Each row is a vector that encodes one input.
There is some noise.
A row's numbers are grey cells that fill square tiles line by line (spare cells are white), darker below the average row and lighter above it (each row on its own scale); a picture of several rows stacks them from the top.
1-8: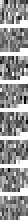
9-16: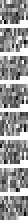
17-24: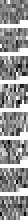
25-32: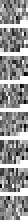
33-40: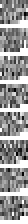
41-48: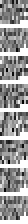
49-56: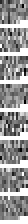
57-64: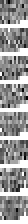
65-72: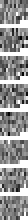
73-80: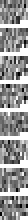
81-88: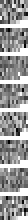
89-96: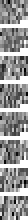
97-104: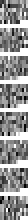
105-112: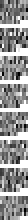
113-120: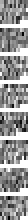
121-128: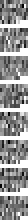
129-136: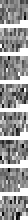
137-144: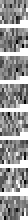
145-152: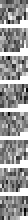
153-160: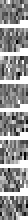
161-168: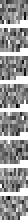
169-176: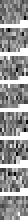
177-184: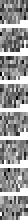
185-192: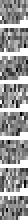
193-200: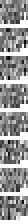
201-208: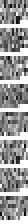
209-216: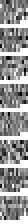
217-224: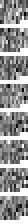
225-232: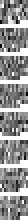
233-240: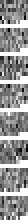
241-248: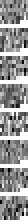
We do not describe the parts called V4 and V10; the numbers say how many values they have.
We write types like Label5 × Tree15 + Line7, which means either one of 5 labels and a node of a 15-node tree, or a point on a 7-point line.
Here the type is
Bool × Bool × Bool × Bool × Line8 × V4 × V10.
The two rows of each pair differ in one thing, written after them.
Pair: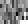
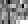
the place on the 8-point line
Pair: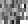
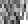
one of the four true/false values
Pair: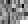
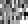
the place on the 8-point line
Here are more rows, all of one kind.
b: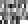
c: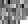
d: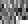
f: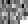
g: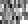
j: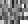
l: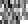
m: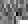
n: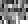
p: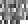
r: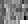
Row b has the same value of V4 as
g, l, p and r.
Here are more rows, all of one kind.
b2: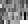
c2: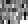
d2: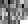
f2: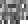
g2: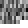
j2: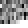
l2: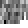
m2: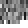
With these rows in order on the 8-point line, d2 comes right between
c2 and g2.
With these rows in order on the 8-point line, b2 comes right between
c2 and f2.
